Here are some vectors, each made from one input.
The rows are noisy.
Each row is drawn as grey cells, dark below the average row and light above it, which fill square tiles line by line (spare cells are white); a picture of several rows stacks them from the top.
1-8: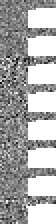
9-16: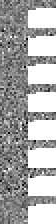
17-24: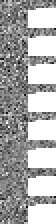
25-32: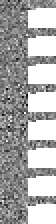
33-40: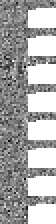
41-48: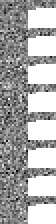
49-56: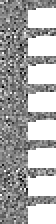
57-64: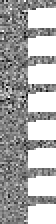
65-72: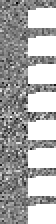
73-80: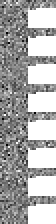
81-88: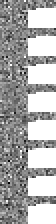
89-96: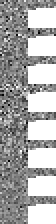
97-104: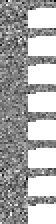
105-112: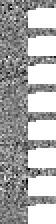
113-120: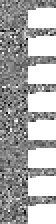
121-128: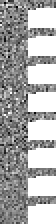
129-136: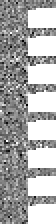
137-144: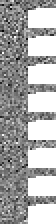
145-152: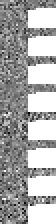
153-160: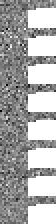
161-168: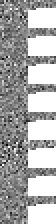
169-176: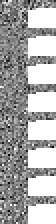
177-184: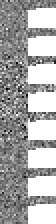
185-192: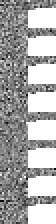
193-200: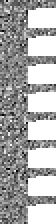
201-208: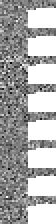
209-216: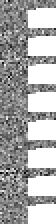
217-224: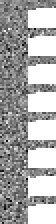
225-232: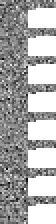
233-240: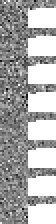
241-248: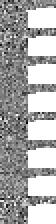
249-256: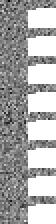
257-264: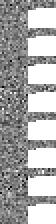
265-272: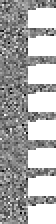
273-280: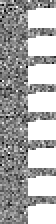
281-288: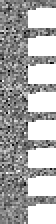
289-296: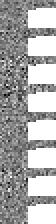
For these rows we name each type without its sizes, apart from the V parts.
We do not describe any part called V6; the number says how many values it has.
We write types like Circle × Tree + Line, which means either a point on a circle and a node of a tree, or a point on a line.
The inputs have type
(Bool × Bool × Bool + (Circle + Label) × V6) × Line.
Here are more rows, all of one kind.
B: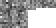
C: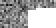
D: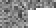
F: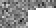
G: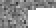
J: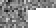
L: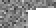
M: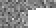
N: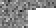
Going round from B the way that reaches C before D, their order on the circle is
B, M, C, F, L, G, D, N, J.
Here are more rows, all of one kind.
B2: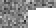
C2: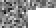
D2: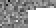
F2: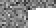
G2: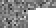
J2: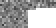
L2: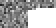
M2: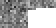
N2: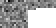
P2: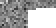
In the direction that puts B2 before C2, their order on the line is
N2, P2, J2, D2, M2, L2, B2, C2, F2, G2.
